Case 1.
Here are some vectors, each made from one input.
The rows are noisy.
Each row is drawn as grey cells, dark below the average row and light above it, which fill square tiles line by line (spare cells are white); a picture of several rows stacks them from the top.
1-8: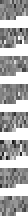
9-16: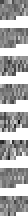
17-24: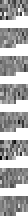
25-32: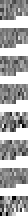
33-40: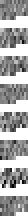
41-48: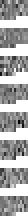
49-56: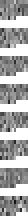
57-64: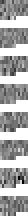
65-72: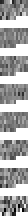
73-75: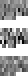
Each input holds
four true/false values.
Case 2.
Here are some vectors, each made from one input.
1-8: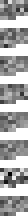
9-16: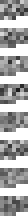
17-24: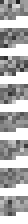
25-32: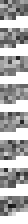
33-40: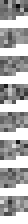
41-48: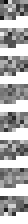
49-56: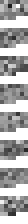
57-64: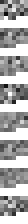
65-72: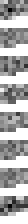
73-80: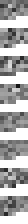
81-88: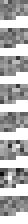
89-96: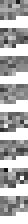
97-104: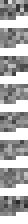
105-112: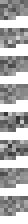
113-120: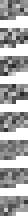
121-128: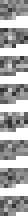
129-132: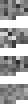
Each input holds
three true/false values.
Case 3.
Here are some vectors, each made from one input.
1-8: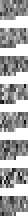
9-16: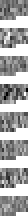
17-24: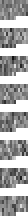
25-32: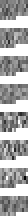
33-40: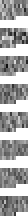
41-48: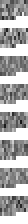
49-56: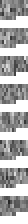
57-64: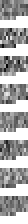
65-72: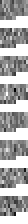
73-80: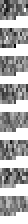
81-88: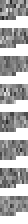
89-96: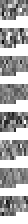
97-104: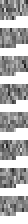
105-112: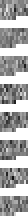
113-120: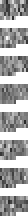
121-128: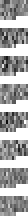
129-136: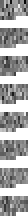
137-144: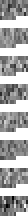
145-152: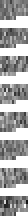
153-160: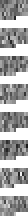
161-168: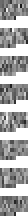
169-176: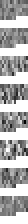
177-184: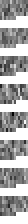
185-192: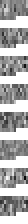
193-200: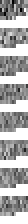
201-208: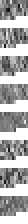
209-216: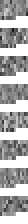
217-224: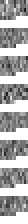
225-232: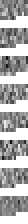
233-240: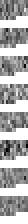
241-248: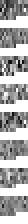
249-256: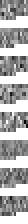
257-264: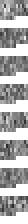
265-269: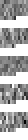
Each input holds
a point on an 8-point line.
